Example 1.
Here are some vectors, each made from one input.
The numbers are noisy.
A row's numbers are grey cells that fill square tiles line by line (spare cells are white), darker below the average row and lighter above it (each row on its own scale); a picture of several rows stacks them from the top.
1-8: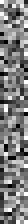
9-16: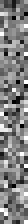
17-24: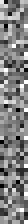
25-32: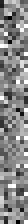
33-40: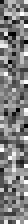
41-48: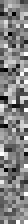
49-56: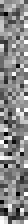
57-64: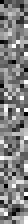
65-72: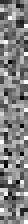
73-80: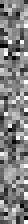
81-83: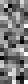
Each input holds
a point on a 10-point line.
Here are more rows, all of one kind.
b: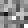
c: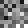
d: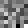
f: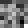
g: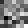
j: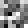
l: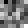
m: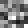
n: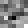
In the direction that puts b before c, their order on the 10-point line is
l, j, n, d, f, m, b, c, g.
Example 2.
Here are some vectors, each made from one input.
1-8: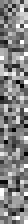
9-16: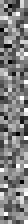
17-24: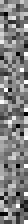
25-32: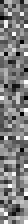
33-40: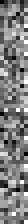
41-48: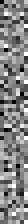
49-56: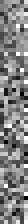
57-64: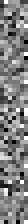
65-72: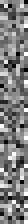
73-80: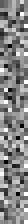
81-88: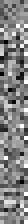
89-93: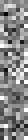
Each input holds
a point on a 10-point line.
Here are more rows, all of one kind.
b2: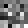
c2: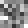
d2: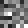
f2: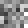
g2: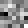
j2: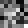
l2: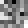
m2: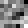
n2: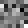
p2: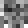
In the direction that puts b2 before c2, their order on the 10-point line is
d2, f2, g2, b2, j2, m2, n2, p2, c2, l2.
